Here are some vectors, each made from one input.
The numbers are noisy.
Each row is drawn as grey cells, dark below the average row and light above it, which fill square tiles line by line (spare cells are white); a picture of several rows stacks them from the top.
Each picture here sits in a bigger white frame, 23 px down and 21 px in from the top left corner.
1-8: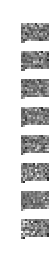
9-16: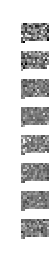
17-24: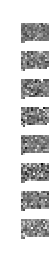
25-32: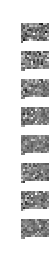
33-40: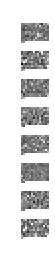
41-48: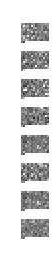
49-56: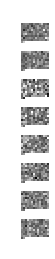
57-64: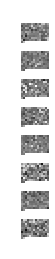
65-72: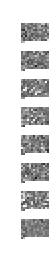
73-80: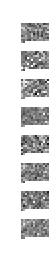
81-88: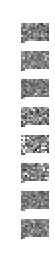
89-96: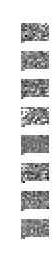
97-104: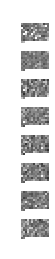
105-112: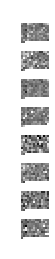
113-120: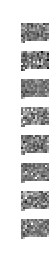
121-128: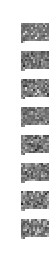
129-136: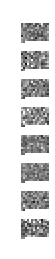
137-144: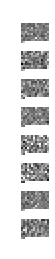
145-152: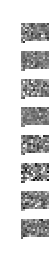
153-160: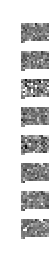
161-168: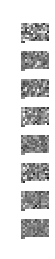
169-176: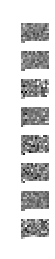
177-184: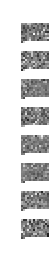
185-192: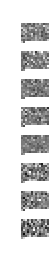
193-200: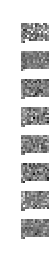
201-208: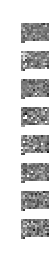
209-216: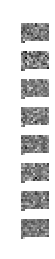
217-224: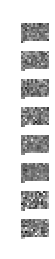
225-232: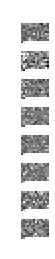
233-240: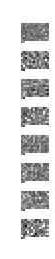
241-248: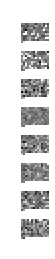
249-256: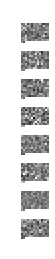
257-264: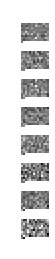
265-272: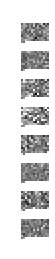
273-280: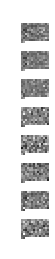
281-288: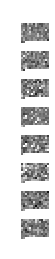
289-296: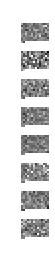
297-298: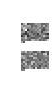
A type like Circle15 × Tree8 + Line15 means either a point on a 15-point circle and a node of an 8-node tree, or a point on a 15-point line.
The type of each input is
(Bool × Bool × Bool × Bool + Circle9) × Circle11.
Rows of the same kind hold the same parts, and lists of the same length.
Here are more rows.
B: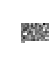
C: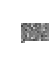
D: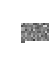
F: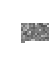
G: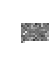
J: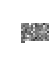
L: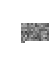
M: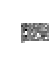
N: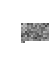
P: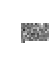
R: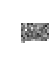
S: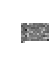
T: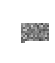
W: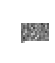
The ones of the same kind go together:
B, C, F, G, J, L, N, R, S, T, W
D, M, P

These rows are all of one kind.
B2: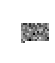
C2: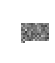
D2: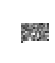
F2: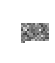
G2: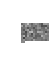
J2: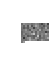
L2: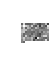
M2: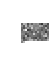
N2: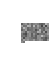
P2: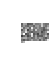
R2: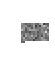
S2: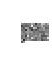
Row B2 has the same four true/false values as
D2, L2, M2 and P2.
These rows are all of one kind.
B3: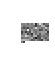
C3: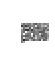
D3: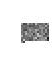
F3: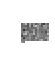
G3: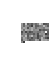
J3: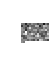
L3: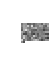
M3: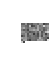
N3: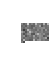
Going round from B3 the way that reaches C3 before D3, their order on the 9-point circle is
B3, L3, G3, F3, C3, M3, D3, N3, J3.
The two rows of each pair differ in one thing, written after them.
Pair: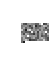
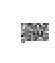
one of the four true/false values
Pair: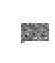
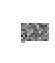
one of the four true/false values
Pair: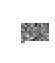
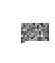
the place on the 11-point circle
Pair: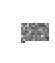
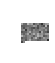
one of the four true/false values
